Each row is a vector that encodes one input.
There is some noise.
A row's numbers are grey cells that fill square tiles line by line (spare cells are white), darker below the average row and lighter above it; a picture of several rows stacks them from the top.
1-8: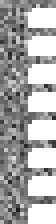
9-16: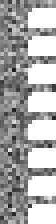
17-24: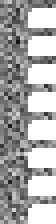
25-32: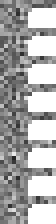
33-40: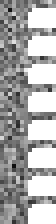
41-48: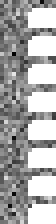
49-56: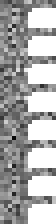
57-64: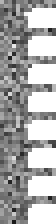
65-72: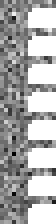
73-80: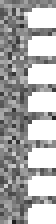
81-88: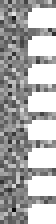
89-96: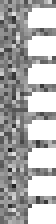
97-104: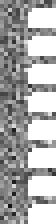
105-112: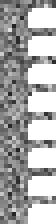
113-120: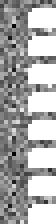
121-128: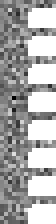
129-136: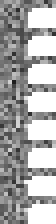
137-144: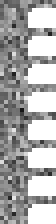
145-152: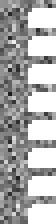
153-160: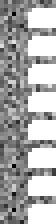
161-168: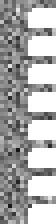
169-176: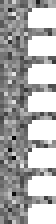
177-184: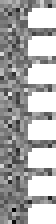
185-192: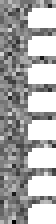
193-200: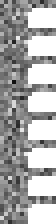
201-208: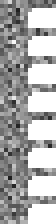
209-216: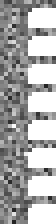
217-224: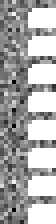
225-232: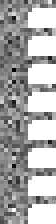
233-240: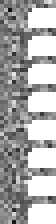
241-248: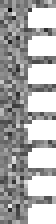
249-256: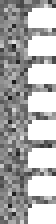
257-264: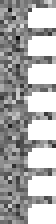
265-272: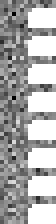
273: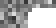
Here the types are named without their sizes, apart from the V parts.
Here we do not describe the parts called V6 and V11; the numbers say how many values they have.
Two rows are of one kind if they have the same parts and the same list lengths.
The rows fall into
3 kinds.
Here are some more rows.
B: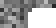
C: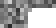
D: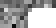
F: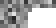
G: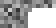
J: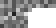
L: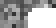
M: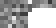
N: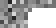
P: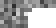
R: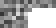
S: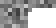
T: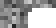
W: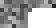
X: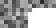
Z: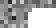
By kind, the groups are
B, D, J, L, M, P, R, T, W, X
C, G, S
F, N, Z

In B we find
a true/false value and a value of V11.
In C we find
a point on a line.
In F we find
a value of V6.
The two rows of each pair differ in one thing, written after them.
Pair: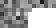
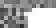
the value of V11
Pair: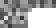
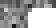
the true/false value
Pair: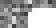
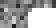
the value of V11
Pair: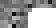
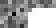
the true/false value
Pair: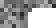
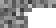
the true/false value
